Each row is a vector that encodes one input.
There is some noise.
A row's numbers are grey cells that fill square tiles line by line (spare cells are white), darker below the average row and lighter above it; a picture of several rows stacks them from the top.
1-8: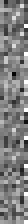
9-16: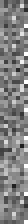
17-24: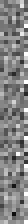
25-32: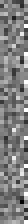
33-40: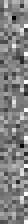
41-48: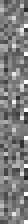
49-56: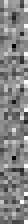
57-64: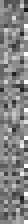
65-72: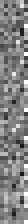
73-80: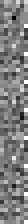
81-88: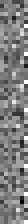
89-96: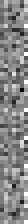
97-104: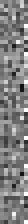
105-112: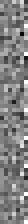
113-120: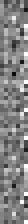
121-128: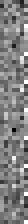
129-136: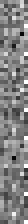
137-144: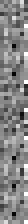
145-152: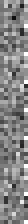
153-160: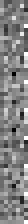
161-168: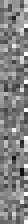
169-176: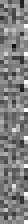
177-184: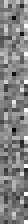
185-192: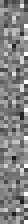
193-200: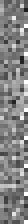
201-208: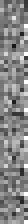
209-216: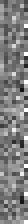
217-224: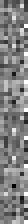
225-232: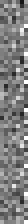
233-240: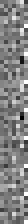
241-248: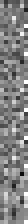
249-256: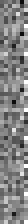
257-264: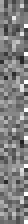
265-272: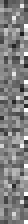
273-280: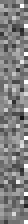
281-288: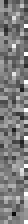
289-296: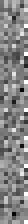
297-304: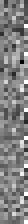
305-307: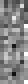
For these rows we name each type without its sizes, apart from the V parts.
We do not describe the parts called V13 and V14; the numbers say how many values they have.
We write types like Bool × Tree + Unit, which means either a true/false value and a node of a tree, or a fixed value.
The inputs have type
Bool × (Circle × V14 + V13).
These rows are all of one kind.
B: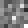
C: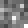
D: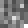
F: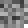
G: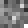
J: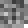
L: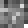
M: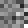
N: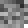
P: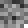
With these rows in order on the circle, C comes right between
D and G.
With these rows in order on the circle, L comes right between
F and M.
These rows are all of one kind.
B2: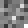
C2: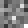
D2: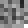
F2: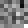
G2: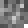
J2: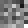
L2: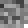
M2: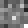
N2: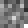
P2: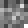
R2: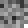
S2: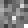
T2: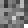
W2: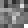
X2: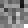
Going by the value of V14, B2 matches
C2, D2, L2 and R2.
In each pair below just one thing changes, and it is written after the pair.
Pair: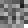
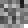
the value of V14
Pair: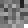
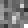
the true/false value
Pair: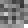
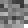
the place on the circle
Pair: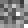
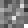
the true/false value
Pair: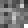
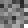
the true/false value
